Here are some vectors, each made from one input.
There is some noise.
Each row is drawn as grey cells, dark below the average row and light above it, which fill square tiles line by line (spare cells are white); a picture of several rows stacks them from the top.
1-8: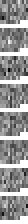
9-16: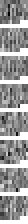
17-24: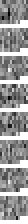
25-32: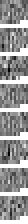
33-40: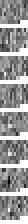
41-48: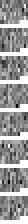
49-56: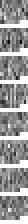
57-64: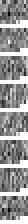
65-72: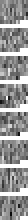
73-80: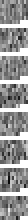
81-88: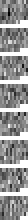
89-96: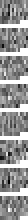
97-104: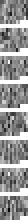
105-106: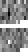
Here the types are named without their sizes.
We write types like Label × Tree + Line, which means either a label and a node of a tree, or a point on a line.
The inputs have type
Bool × (Line + Tree).
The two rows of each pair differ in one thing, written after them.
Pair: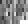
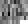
the place on the line
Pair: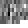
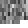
the place on the line
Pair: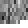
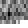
the place on the line
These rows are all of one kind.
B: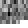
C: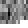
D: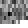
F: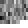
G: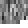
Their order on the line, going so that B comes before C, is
D, B, C, G, F.
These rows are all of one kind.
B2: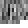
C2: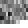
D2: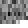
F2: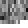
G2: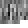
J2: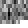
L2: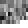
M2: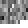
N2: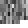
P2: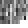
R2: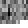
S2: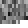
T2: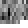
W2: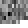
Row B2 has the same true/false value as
G2, N2 and P2.
